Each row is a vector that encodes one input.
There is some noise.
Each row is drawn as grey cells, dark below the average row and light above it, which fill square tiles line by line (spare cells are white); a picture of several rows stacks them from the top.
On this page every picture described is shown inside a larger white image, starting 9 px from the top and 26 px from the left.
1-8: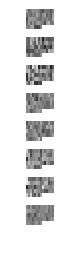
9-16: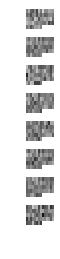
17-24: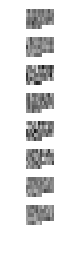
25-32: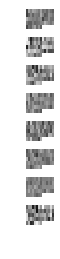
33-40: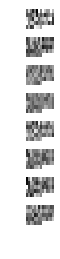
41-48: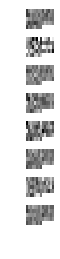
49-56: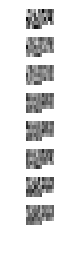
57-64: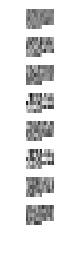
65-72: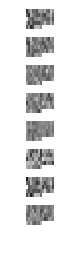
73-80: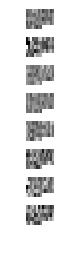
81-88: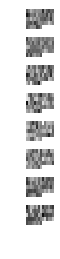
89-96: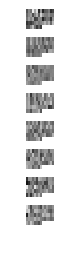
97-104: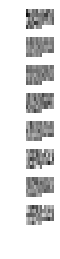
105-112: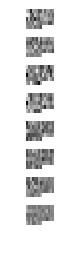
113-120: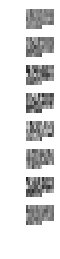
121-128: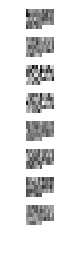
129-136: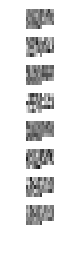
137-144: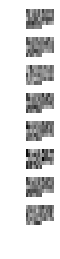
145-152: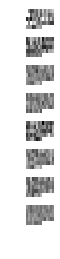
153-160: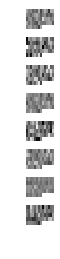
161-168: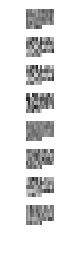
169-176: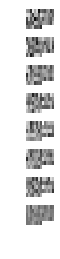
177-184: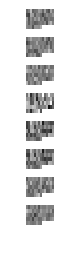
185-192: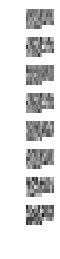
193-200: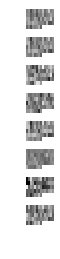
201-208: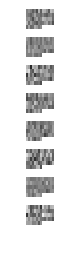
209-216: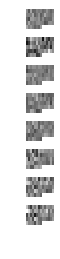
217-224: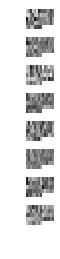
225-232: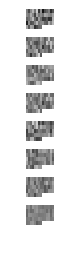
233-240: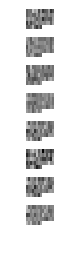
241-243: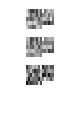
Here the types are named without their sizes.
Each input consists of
a list of points on a line.
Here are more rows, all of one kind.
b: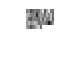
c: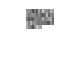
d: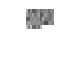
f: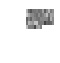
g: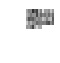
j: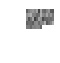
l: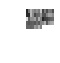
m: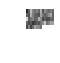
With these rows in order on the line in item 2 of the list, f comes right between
c and l.
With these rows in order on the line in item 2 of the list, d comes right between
g and l.
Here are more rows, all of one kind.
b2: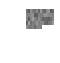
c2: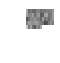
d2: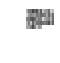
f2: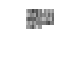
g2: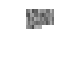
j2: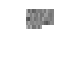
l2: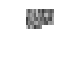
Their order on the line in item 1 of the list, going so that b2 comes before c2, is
b2, c2, l2, j2, g2, f2, d2.
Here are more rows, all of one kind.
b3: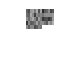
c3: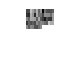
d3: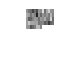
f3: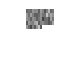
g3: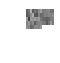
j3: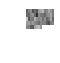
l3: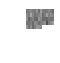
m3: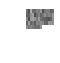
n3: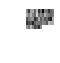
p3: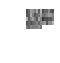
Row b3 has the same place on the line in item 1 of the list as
f3 and m3.
